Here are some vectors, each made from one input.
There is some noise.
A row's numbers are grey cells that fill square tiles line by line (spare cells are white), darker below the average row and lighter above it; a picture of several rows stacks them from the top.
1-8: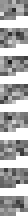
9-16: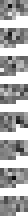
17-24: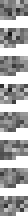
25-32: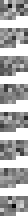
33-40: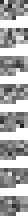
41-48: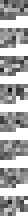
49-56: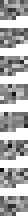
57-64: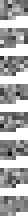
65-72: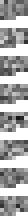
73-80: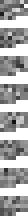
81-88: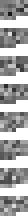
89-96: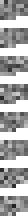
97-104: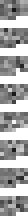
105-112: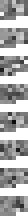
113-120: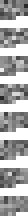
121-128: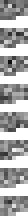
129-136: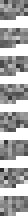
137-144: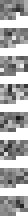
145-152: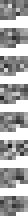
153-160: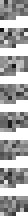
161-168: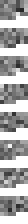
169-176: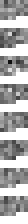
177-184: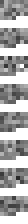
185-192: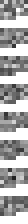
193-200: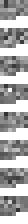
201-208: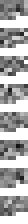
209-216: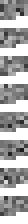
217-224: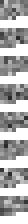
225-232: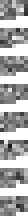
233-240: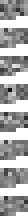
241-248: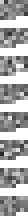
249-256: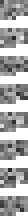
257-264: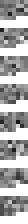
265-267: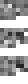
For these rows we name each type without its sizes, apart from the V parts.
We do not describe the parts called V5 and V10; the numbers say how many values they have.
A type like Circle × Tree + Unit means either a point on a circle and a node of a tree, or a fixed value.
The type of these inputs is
(Bool × Bool × Bool × Bool × V5 + Tree) × V10.
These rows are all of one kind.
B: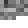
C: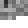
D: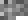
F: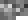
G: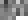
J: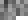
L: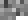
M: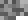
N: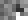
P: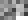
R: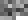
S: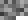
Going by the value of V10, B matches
C, G, J and L.
